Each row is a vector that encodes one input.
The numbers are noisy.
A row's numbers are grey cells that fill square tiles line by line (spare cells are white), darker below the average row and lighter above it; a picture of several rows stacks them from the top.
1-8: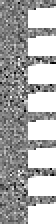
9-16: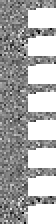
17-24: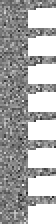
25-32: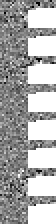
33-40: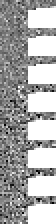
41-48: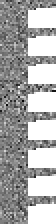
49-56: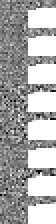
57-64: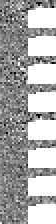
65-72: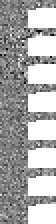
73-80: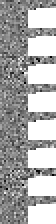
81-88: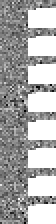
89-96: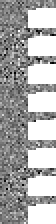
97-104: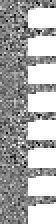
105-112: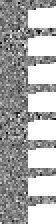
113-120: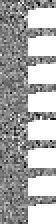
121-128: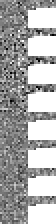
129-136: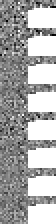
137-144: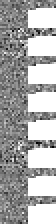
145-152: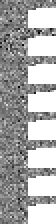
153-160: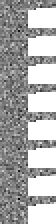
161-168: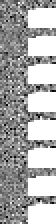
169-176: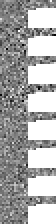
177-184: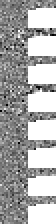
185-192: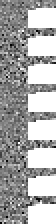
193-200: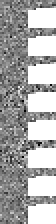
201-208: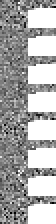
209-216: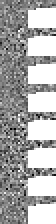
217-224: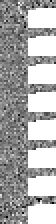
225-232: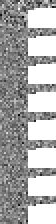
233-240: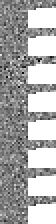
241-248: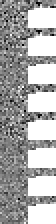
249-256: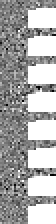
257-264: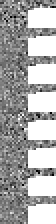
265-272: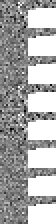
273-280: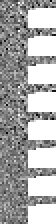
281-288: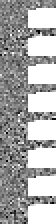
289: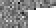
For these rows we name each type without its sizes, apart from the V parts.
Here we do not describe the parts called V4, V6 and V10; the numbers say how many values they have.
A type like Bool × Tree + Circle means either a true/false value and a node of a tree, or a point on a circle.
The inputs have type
(Bool × Bool × Bool × Bool × V6 × V10 + Line × Line × V4) × Line × Line.
